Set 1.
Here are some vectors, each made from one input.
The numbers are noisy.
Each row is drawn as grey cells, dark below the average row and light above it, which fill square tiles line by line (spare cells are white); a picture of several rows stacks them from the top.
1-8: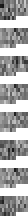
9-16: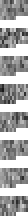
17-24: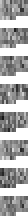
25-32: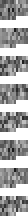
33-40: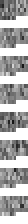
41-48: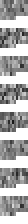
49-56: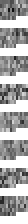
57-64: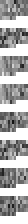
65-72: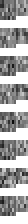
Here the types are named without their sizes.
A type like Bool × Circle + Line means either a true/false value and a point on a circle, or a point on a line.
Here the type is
Line.
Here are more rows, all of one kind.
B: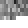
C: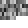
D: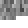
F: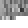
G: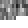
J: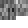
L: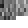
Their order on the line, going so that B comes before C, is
L, J, D, F, B, G, C.
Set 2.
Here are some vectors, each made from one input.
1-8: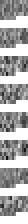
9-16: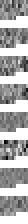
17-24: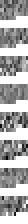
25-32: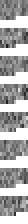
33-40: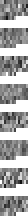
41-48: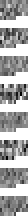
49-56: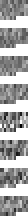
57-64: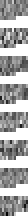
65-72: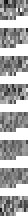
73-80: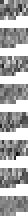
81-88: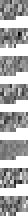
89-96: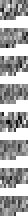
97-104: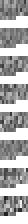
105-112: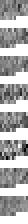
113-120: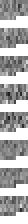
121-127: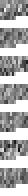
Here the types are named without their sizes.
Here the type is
Circle.
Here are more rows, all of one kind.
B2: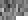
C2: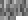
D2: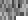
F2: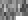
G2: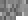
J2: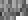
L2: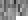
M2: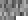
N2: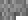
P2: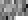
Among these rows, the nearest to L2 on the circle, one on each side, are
G2 and P2.
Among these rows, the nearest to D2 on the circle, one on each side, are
M2 and P2.
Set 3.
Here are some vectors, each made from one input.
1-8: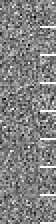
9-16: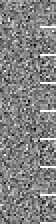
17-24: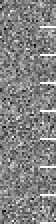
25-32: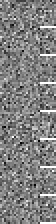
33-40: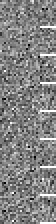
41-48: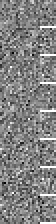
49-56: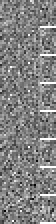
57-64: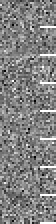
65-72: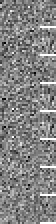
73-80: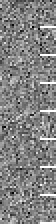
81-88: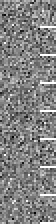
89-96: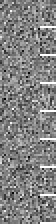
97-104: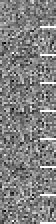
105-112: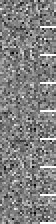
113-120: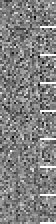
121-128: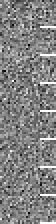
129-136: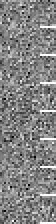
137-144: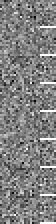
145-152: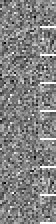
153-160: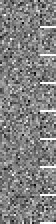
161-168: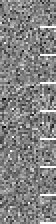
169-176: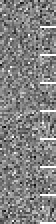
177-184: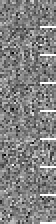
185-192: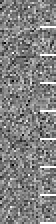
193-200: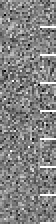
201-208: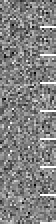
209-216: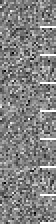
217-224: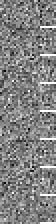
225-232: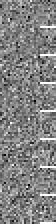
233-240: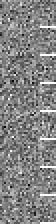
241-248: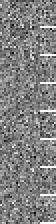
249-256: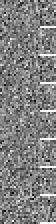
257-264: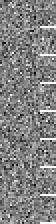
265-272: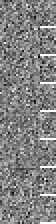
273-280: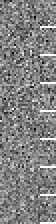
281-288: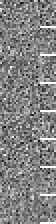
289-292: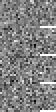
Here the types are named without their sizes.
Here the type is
Tree.
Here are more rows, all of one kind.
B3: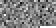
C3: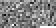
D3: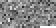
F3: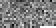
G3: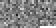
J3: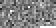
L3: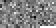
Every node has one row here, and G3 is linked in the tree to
D3, J3 and L3.
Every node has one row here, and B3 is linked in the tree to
L3.
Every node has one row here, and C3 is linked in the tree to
D3.
